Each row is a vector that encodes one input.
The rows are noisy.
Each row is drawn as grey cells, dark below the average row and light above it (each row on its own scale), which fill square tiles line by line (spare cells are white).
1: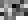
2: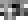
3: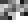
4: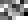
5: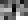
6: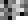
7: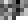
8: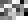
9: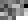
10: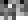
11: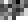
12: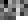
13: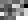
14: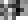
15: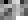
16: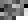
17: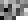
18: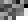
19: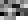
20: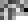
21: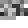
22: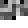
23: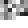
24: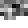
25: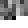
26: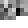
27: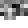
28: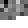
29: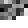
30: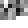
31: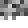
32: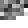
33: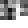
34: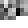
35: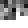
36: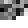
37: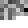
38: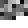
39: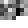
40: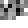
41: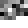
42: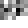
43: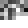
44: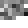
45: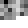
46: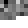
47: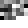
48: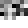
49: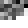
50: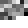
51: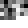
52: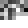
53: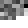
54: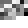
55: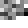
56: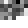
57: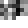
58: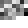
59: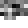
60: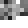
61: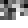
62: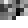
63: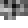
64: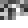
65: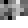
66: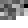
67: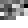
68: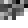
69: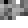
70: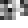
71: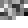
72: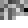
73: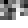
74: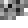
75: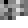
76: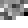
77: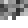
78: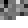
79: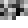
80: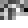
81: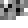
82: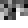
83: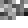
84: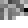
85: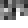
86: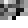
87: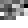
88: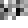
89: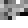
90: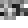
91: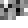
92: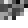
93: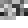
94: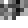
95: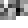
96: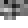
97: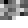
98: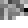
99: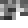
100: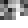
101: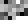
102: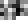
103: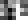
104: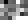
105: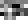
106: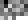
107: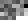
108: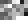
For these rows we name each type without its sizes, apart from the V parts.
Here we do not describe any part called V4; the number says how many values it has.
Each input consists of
a list of items, each a true/false value and a value of V4.
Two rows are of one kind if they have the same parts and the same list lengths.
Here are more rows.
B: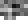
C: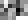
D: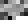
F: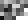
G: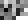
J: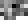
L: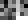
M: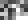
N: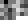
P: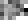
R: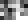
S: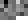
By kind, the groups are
B, D, J, L, N, R, S
C, F, G
M, P

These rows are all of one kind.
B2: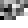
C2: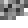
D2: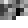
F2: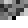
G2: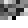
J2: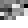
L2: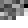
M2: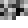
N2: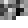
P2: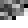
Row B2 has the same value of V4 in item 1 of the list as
F2, G2, M2 and P2.
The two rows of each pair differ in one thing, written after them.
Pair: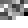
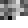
the value of V4 in item 1 of the list
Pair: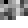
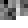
the true/false value in item 1 of the list
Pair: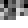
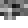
the value of V4 in item 2 of the list
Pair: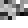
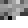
the true/false value in item 2 of the list
